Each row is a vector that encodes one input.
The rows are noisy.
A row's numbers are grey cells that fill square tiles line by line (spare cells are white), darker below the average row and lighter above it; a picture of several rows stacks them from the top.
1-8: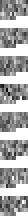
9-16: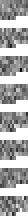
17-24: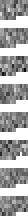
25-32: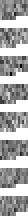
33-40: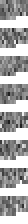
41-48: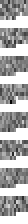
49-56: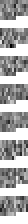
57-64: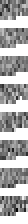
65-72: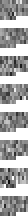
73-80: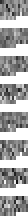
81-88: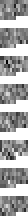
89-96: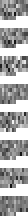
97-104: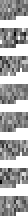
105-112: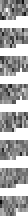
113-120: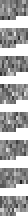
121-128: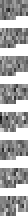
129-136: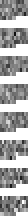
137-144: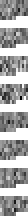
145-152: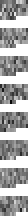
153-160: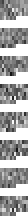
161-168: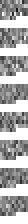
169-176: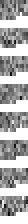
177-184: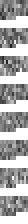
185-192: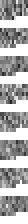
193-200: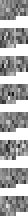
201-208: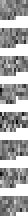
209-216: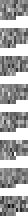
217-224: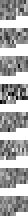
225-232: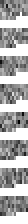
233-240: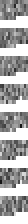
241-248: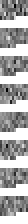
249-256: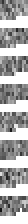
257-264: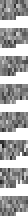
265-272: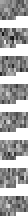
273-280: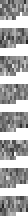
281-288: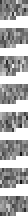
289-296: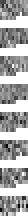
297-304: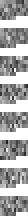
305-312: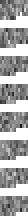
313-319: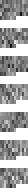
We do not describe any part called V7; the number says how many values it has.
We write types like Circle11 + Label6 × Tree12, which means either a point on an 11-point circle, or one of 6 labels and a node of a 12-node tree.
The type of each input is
(Line8 + Line9) × Tree12 + List3(Bool × V7).
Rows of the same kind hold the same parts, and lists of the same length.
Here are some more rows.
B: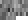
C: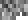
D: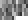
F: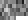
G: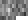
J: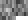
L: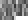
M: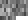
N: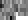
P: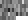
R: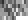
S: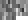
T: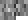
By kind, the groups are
B, P
C, R, S
D, L
F, G, J, M
N
T

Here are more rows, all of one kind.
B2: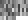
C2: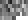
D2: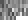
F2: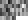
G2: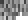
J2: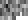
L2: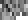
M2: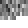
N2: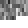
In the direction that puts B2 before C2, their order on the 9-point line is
G2, B2, D2, M2, L2, C2, J2, F2, N2.
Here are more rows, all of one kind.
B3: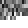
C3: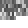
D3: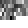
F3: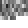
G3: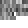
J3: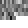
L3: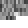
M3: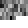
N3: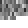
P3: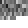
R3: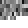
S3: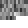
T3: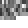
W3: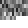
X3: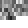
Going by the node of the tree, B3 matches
F3, N3, P3 and R3.
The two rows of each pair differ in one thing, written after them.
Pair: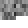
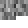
the true/false value in item 1 of the list
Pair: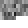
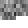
the value of V7 in item 1 of the list
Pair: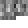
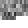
the true/false value in item 1 of the list
